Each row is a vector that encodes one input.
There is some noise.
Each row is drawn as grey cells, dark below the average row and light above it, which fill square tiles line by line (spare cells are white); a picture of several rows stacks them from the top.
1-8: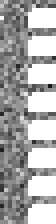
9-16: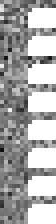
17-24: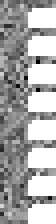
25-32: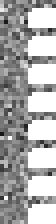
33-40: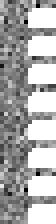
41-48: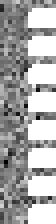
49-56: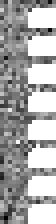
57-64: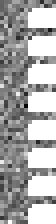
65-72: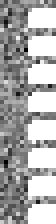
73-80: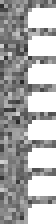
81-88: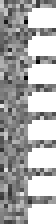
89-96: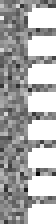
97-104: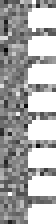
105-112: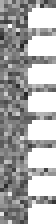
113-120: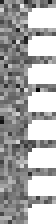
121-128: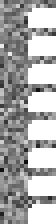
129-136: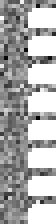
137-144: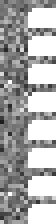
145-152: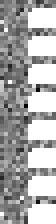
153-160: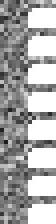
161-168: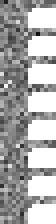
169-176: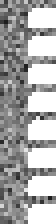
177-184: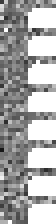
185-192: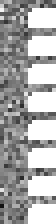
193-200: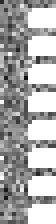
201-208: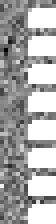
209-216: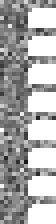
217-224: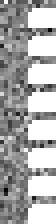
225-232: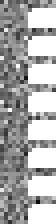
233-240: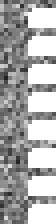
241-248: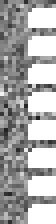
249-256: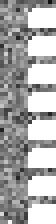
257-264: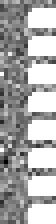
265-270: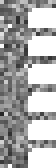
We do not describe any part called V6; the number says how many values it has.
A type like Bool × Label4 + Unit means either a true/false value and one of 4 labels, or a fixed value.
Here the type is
(Bool × Circle11 + V6) × Line5 × Tree11.
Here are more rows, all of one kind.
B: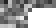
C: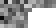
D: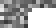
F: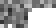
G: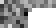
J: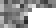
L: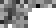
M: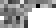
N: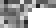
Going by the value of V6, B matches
F and L.
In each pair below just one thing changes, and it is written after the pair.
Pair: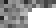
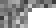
the true/false value
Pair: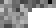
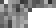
the true/false value
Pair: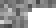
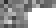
the place on the 11-point circle
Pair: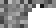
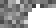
the place on the 11-point circle
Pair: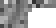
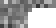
the place on the 11-point circle
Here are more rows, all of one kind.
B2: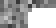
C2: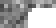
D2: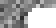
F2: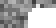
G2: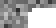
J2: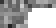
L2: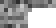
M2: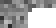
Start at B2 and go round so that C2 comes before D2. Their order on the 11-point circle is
B2, F2, J2, C2, M2, L2, G2, D2.
